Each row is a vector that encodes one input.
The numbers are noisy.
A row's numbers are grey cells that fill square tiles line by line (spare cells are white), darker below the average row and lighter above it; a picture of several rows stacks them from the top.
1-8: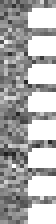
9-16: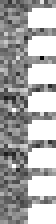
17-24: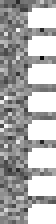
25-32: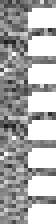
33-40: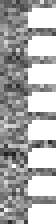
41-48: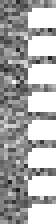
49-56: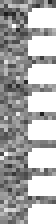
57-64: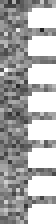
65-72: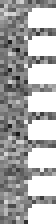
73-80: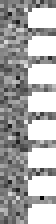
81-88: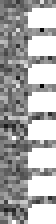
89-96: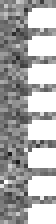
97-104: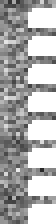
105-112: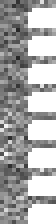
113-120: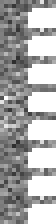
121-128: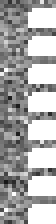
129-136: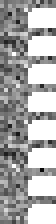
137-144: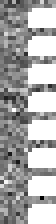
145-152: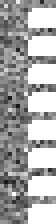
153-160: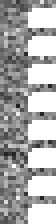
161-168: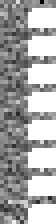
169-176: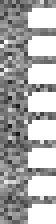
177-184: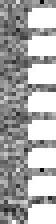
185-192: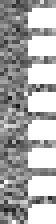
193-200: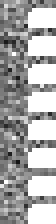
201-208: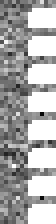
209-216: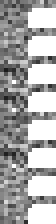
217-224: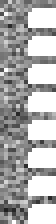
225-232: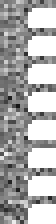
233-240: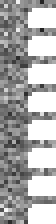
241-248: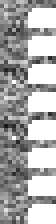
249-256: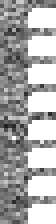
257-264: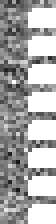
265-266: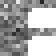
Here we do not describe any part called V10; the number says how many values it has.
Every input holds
either a point on a 5-point line, or a point on a 9-point line, or a value of V10.
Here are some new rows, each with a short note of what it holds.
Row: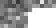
a value of V10
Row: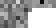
a point on a 9-point line
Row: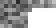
a value of V10
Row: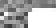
a point on a 9-point line
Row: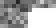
a value of V10
